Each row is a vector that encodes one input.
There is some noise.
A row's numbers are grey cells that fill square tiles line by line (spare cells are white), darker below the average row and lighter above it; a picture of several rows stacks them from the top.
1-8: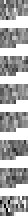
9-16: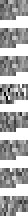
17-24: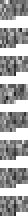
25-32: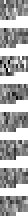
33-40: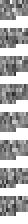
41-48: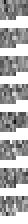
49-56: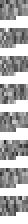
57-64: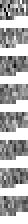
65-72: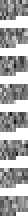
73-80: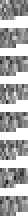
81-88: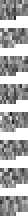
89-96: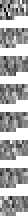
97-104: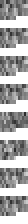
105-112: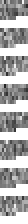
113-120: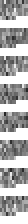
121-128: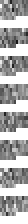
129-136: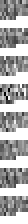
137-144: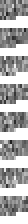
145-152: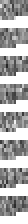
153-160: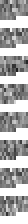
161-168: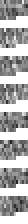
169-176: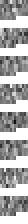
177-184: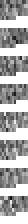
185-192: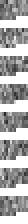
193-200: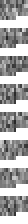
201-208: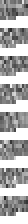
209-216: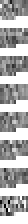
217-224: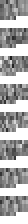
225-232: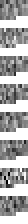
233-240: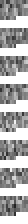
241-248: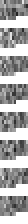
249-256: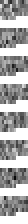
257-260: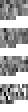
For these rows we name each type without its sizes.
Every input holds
a list of points on a line.
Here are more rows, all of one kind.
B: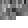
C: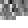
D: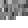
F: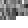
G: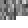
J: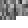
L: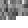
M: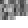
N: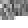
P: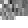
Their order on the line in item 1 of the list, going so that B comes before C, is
D, G, L, J, F, B, M, N, P, C.
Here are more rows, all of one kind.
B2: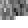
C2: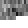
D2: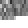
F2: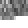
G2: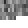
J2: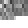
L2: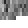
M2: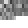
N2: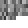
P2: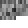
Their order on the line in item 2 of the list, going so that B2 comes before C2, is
B2, C2, F2, D2, J2, M2, L2, G2, P2, N2.
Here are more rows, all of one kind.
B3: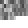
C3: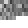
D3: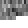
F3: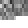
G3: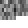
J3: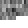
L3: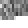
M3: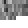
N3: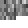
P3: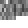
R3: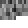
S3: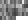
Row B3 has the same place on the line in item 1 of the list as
C3, F3 and L3.
